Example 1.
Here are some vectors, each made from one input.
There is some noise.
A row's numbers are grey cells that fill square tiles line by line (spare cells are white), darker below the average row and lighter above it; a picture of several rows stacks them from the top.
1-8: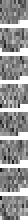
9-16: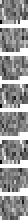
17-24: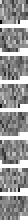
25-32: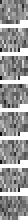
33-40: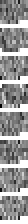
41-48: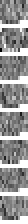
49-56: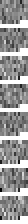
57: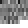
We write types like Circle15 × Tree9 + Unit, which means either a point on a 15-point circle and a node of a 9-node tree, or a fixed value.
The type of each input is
(Bool × Bool × Bool + Unit) × Line6.
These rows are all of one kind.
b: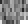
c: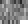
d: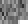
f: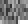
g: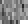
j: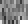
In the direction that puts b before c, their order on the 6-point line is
b, g, j, c, d, f.
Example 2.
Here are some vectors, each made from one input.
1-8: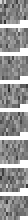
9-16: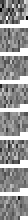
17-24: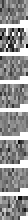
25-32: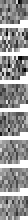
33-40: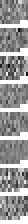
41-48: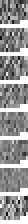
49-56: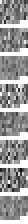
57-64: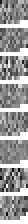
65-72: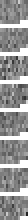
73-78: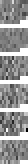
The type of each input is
Line11 + Tree10.
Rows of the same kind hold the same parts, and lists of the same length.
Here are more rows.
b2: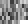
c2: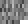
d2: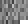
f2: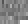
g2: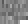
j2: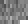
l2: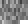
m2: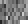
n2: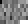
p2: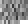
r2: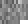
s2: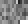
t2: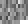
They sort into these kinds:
b2, f2, g2, j2, l2, m2, n2, p2
c2, d2, r2, s2, t2

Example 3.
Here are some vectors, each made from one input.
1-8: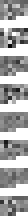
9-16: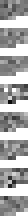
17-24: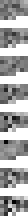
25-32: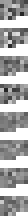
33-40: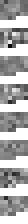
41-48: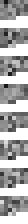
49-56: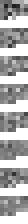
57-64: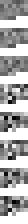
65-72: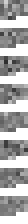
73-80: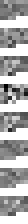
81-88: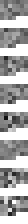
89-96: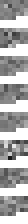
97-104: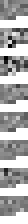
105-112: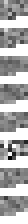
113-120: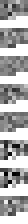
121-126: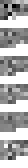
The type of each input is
Label6 × Line9.
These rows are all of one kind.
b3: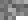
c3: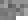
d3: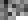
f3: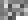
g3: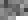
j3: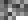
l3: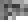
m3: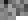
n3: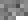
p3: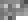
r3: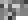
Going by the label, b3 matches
d3, j3 and m3.
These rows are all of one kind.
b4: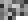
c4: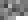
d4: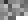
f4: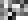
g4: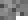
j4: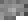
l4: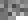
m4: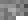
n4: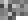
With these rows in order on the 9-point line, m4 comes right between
g4 and j4.
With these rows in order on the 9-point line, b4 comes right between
c4 and l4.
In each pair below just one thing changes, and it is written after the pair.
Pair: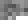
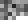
the label
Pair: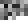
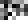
the label
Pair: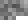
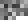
the place on the 9-point line
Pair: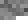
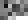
the label
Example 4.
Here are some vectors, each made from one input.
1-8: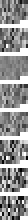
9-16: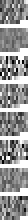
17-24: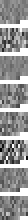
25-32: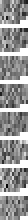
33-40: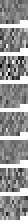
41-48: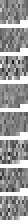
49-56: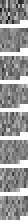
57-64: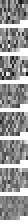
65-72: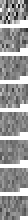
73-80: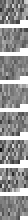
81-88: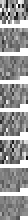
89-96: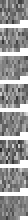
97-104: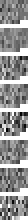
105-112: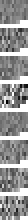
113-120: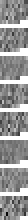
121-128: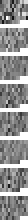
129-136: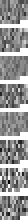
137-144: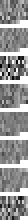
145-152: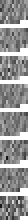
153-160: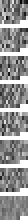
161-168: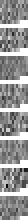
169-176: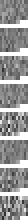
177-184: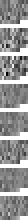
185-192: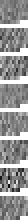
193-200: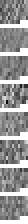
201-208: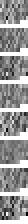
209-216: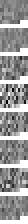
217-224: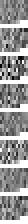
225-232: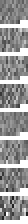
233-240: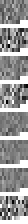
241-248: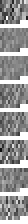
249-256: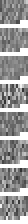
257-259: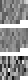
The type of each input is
Bool × (Tree13 + Unit).
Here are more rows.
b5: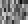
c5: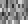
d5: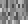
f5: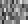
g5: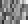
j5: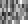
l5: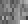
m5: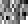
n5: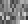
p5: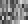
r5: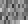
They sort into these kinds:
b5, c5, d5, g5, j5, l5, m5, n5, p5, r5
f5

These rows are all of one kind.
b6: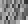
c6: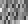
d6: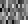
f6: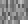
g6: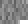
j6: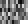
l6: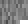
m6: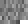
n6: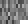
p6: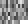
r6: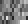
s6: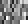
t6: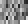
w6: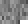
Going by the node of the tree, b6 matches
d6, f6, p6 and t6.
